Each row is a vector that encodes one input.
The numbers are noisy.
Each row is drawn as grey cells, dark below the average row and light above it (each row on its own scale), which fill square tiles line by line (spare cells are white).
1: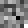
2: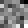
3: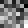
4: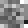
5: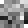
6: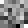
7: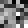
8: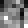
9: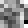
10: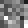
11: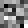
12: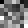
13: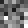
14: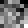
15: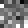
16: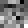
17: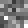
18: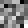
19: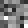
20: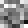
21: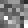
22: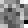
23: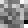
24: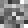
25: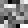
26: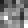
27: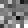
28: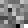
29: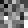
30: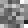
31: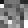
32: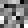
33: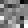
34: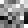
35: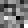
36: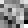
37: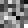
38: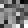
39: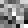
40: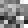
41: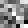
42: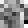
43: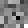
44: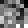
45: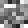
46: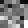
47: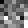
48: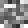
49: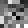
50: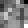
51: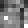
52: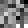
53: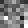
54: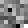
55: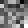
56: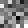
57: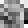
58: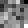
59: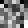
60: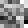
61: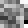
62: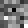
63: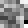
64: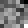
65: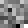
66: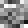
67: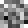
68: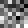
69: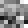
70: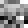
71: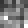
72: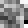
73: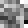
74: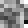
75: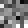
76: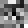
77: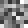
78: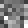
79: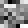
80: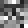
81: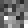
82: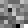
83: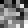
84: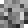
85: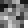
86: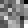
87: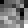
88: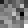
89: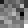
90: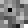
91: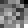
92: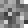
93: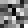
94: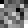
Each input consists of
either a point on a 9-point circle and a point on a 9-point line, or a point on a 7-point line.
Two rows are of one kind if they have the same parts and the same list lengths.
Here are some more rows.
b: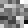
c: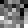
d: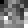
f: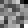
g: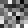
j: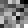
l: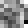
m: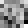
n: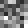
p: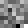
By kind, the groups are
b, l, m, p
c, d, f, g, j, n

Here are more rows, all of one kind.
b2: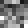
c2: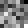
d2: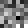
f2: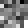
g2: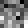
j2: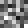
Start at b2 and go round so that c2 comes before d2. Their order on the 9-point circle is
b2, g2, c2, j2, d2, f2.
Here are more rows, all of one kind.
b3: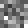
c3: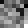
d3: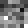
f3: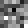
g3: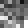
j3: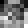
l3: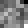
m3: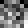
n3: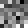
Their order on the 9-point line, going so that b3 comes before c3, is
f3, b3, d3, j3, g3, l3, m3, c3, n3.
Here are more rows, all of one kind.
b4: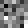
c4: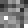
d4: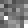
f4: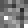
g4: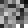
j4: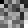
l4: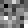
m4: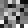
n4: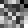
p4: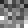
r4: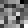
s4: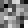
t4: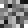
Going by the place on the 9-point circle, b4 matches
j4, l4, n4 and s4.
